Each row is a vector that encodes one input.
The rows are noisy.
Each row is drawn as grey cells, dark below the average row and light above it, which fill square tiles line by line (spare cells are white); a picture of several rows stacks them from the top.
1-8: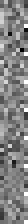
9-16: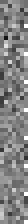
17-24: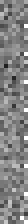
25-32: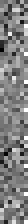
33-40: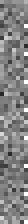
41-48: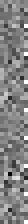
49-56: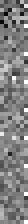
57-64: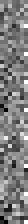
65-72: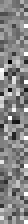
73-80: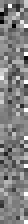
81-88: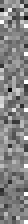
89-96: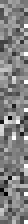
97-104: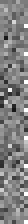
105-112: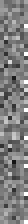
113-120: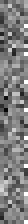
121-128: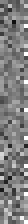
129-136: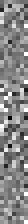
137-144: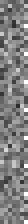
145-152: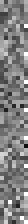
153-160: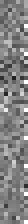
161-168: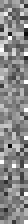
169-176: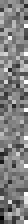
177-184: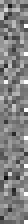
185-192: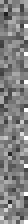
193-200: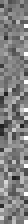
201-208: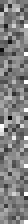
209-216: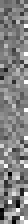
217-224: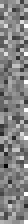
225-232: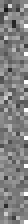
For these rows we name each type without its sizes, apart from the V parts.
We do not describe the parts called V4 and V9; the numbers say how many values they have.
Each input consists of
a node of a tree and a value of V9, together with either a point on a line, or a value of V4.
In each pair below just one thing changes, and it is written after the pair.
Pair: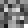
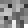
the value of V4
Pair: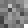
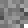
the value of V4
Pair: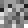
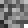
the value of V4
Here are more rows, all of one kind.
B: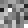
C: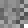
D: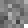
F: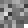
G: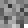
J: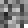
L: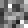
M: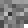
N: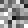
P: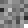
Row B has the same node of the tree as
F, G and M.
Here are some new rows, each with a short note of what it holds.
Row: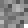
a point on a line, a node of a tree and a value of V9
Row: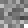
a node of a tree, a value of V4 and a value of V9
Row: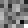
a point on a line, a node of a tree and a value of V9
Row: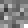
a point on a line, a node of a tree and a value of V9
